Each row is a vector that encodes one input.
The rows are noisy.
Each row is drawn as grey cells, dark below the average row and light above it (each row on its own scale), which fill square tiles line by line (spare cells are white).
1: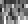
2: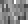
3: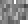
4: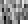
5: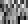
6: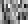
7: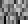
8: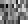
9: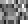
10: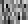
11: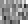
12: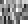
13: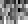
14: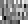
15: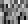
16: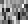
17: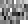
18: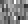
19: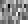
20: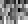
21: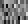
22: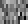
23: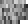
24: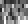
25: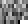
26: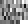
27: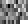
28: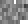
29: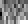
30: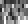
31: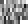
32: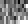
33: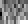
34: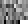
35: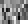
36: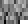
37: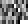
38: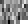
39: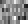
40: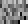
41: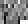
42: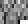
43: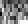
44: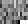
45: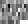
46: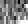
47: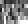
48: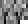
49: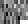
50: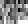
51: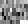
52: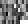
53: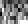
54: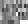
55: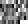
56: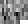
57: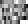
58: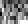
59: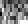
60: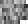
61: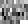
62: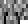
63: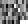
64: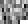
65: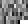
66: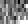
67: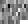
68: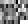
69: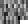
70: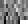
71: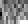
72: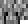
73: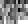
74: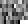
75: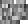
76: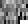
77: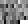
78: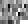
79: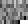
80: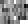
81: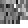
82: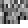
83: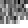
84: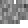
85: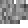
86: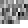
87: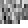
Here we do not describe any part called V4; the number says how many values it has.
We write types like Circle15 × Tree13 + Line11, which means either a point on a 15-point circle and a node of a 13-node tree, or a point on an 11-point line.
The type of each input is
Bool × Bool × Bool × Line5 × V4 + Label5.
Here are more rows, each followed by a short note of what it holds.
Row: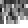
one of 5 labels
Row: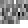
a point on a 5-point line, three true/false values and a value of V4
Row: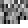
a point on a 5-point line, three true/false values and a value of V4
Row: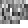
a point on a 5-point line, three true/false values and a value of V4
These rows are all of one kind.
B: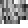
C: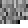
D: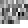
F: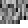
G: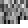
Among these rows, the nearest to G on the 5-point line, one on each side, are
D and F.
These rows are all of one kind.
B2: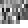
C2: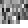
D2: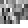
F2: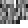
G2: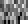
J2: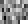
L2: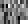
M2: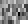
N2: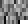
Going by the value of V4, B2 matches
C2, D2 and M2.
